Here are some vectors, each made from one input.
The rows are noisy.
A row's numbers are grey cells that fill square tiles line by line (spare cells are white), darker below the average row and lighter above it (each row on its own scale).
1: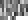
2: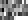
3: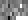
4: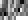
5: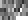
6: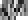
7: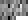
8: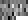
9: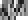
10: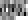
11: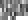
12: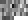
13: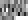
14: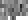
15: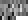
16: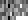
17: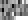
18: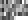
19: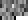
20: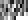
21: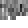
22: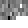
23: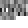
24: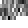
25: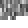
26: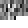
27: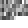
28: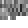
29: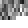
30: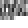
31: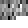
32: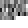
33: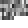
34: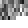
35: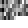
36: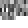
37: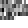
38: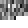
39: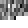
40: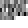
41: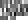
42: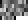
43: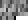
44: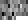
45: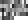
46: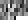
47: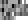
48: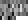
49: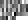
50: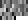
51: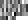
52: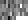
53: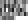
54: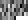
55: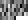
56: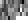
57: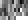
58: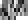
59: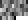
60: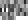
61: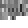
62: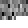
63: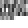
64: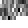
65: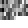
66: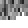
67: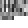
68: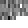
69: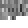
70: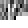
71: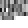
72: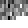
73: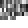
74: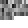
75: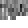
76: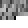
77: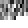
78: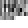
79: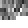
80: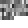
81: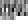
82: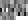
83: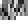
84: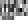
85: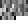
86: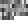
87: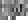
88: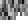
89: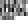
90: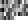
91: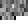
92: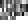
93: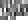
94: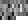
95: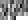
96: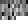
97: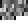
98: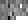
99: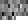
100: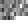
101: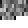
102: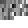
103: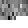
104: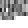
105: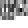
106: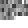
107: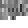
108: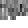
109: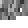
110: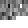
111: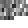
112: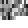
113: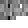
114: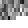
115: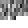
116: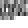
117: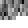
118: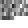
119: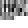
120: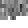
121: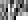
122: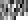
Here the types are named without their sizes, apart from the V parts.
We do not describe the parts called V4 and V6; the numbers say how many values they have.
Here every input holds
a value of V4, together with either a label and a true/false value, or a value of V6.
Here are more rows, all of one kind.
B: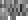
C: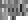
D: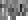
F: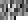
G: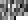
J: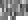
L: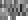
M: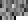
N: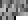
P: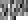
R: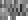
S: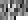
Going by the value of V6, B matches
F, L, R and S.
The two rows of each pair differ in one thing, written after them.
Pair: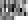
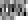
the true/false value
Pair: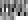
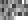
the value of V4
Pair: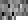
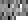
the label
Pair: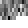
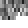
the label
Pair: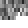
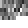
the true/false value
